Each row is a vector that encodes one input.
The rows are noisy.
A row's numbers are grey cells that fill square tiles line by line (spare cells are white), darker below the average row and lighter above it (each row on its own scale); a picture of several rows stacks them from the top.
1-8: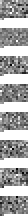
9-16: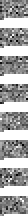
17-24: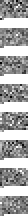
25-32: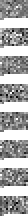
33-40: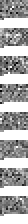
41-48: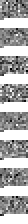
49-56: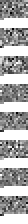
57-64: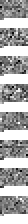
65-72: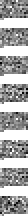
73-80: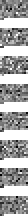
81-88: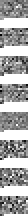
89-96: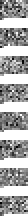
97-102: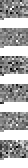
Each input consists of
a point on a 7-point line, together with either a point on a 4-point line, or a point on a 7-point line.
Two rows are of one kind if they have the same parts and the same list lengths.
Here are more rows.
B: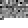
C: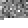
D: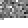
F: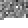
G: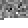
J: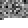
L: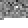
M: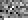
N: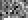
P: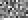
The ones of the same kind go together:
B, C, F, L, M
D, G, J, N, P

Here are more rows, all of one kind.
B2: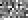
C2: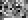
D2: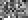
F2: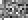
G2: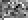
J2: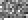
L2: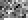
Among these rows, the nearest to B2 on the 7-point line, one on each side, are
D2 and F2.
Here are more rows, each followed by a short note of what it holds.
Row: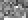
a point on each of two 7-point lines
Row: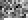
a point on a 4-point line and a point on a 7-point line
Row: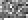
a point on a 4-point line and a point on a 7-point line
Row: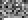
a point on a 4-point line and a point on a 7-point line
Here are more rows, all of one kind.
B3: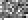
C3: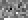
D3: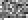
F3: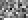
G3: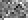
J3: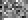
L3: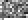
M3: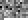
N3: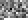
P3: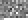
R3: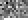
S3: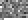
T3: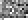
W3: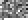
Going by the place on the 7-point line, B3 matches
D3, L3, S3 and W3.
